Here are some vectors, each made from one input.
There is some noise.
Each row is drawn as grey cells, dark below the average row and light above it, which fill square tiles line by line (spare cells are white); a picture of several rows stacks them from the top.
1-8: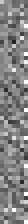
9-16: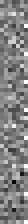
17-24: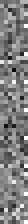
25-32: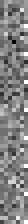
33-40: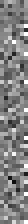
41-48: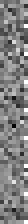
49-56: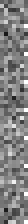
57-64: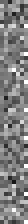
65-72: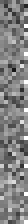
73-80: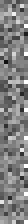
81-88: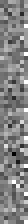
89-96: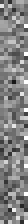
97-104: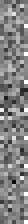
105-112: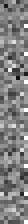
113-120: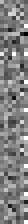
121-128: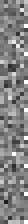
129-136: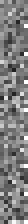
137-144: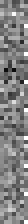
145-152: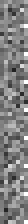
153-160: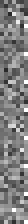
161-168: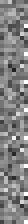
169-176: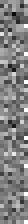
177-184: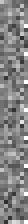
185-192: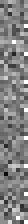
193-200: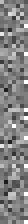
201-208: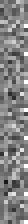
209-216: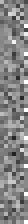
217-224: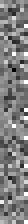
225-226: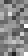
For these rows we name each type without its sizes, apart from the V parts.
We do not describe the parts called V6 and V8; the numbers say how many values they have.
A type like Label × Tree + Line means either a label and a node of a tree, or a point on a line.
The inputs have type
Bool × (Line + V6) + V8.
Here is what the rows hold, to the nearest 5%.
About 65% of them hold a true/false value, together with either a point on a line, or a value of V6. The rest hold a value of V8.
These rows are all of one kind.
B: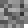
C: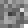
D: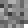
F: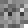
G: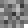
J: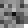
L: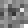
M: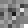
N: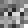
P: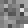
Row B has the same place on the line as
F, N and P.
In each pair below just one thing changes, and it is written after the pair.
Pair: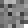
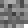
the place on the line
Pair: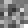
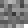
the true/false value
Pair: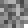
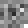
the true/false value
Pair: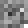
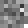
the place on the line
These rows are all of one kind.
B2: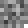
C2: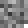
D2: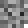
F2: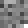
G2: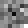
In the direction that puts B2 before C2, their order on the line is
B2, G2, F2, C2, D2.
